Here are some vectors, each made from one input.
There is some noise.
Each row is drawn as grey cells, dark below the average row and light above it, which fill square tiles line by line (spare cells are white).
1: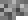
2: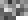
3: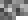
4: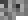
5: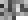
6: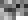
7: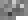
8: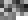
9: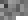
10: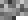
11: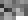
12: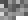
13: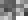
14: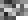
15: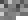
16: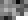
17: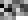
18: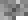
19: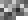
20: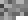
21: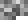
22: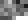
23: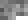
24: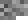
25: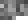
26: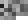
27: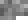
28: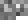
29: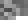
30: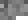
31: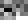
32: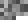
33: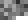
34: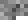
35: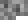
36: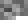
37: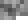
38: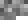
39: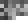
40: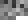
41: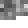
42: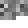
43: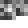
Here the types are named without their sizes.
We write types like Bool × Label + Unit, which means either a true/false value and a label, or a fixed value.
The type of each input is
Line.
